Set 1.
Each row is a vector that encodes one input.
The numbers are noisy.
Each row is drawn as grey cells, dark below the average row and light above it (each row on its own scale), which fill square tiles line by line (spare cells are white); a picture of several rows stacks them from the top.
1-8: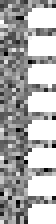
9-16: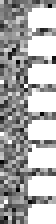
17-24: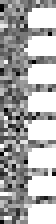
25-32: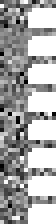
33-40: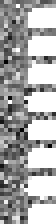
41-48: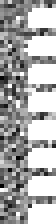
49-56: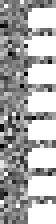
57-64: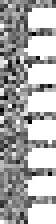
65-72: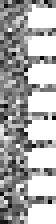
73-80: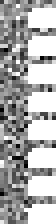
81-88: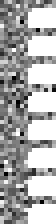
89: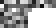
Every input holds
either a point on a 6-point circle, or a point on an 8-point circle and three true/false values.
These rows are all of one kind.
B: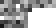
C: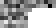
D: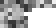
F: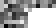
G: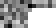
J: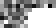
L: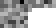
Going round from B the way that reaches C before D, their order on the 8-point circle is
B, G, F, J, C, L, D.
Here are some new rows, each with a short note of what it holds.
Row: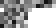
a point on an 8-point circle and three true/false values
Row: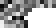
a point on a 6-point circle
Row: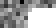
a point on an 8-point circle and three true/false values
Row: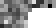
a point on an 8-point circle and three true/false values
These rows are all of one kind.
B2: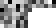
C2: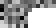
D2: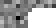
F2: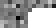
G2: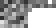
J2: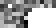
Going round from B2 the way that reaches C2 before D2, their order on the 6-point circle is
B2, C2, J2, D2, F2, G2.
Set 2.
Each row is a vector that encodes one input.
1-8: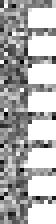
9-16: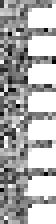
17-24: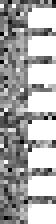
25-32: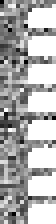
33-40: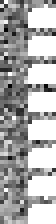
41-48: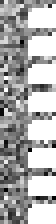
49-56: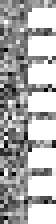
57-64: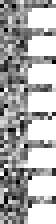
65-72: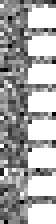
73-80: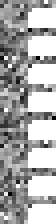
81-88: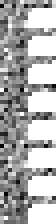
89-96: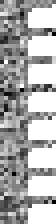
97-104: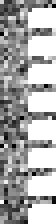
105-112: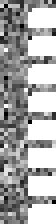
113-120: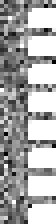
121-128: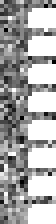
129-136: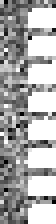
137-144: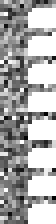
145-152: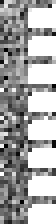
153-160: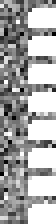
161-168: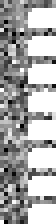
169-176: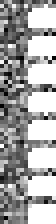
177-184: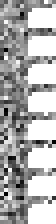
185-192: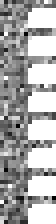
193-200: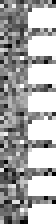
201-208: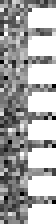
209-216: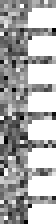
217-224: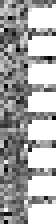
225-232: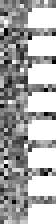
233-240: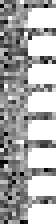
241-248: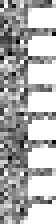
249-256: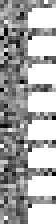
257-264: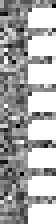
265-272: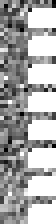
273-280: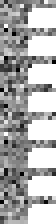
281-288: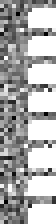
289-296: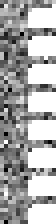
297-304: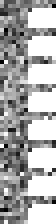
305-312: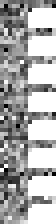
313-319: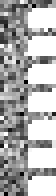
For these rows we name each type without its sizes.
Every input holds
a label, together with either a fixed value, or two labels.
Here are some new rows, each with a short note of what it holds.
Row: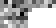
a label
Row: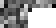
a label
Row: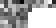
a label
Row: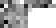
three labels
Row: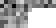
a label
